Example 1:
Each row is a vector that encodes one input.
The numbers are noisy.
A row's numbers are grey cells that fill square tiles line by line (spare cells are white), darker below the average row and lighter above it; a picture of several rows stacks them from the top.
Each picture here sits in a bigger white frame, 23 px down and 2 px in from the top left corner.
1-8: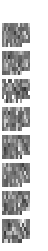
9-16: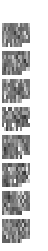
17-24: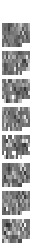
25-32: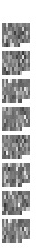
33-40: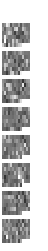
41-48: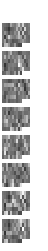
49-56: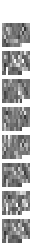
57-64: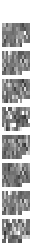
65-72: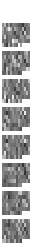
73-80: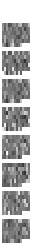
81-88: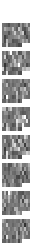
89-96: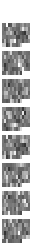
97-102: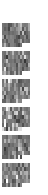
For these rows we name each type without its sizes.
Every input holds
four true/false values.
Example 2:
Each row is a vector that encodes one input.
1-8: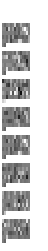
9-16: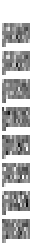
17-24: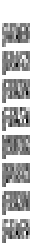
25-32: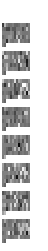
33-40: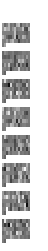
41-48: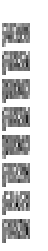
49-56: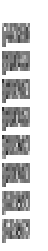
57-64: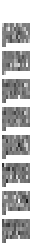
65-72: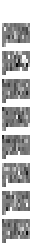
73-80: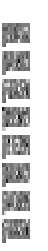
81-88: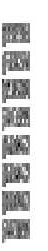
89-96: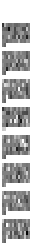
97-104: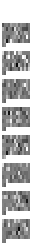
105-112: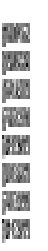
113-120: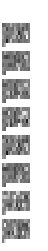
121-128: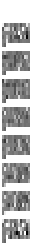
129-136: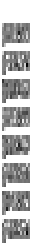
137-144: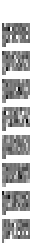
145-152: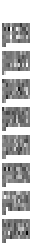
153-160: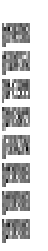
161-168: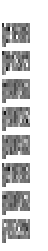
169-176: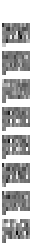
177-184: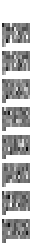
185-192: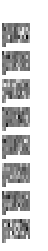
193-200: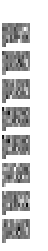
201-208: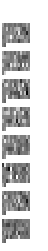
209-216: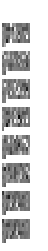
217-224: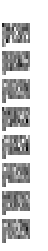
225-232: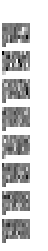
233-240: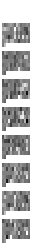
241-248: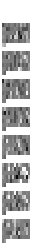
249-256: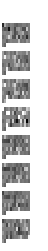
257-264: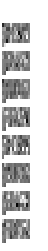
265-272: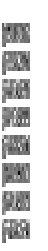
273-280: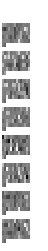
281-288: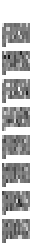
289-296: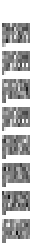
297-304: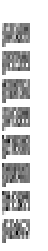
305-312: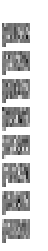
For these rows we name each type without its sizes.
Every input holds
a point on each of two lines.
